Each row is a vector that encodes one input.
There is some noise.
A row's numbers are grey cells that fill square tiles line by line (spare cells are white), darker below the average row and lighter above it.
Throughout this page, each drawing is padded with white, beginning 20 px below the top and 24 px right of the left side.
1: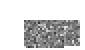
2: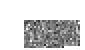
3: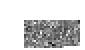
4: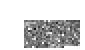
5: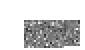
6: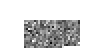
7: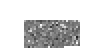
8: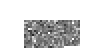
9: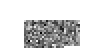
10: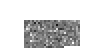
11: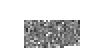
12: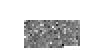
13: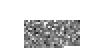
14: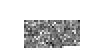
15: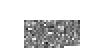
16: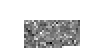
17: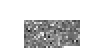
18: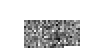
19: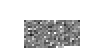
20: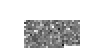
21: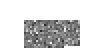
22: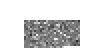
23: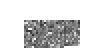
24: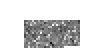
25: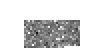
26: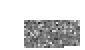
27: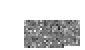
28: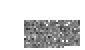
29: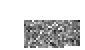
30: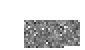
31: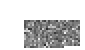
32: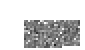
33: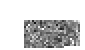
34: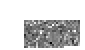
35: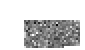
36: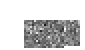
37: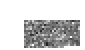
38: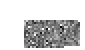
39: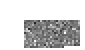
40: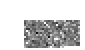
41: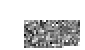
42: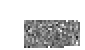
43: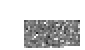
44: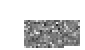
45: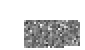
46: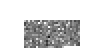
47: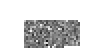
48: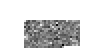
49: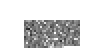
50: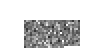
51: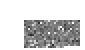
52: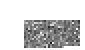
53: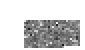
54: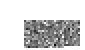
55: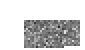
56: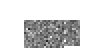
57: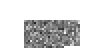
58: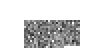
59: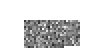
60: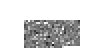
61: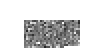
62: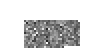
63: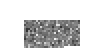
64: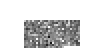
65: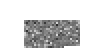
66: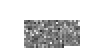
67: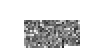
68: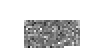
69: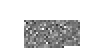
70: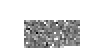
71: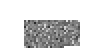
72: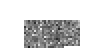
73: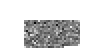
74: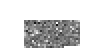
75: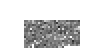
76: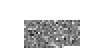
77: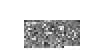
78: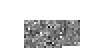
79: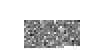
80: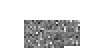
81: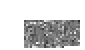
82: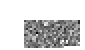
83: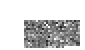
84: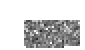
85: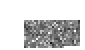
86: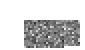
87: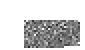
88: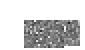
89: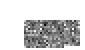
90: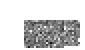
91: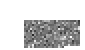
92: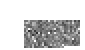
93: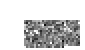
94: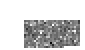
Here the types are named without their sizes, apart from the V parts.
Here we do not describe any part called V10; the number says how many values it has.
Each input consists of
either a label and a node of a tree, or a value of V10.
